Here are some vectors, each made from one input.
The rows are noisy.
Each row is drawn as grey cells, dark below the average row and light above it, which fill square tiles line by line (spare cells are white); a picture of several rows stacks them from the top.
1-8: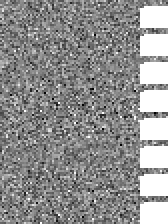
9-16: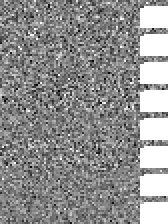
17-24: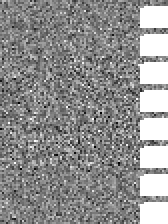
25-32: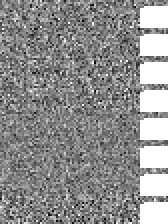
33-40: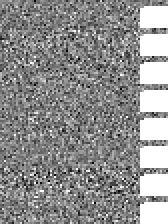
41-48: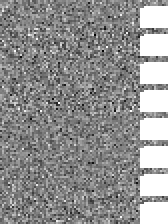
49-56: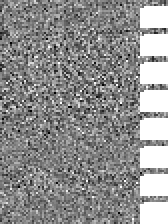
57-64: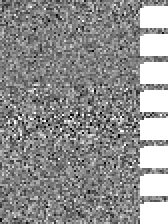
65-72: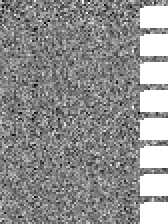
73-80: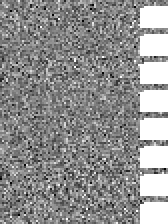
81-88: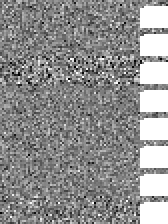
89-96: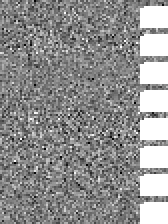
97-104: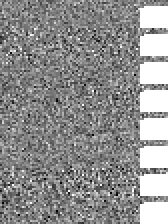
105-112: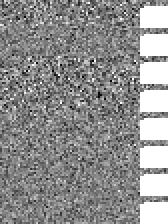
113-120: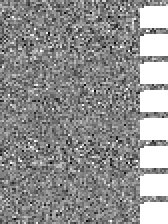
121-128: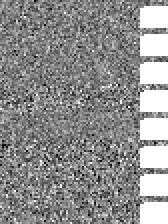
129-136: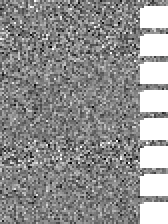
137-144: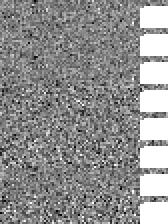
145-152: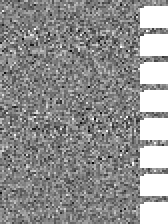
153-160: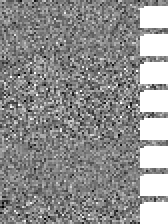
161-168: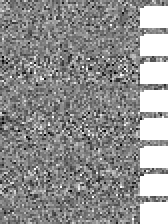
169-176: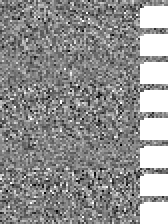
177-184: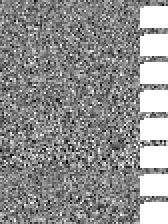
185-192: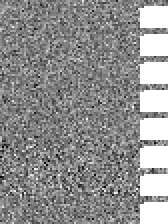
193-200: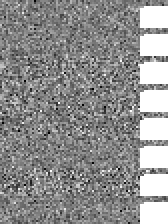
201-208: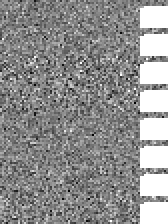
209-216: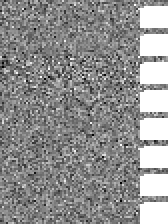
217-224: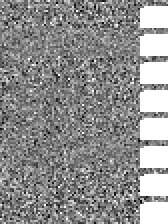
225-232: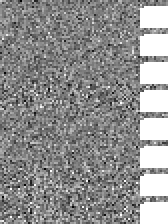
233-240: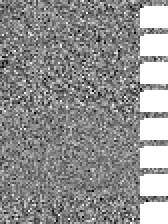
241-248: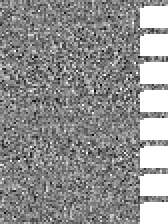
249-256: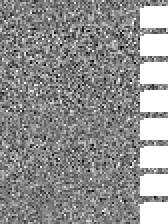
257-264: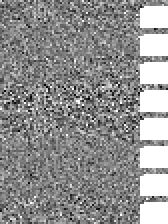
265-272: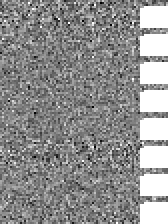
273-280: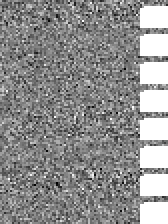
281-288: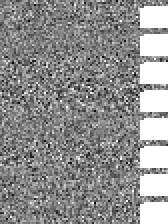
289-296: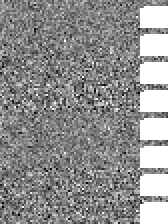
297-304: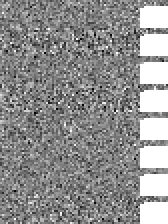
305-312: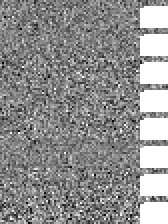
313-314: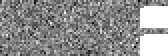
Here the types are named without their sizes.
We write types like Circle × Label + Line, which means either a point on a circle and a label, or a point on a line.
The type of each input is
Bool × (Tree + Unit) + Circle.
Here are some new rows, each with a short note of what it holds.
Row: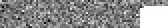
a point on a circle
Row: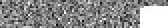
a true/false value
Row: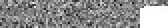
a node of a tree and a true/false value
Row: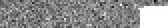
a node of a tree and a true/false value
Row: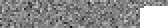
a node of a tree and a true/false value
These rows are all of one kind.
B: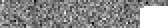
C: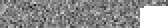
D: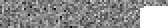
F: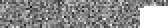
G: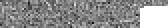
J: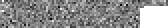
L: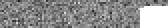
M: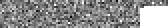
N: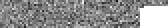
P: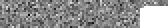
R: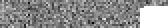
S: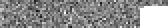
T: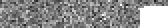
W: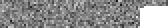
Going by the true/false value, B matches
L, S and T.
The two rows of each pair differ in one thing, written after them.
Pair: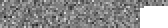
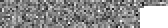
the true/false value
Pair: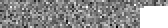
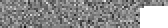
the true/false value
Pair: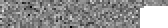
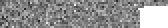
the node of the tree
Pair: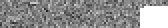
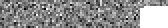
the node of the tree
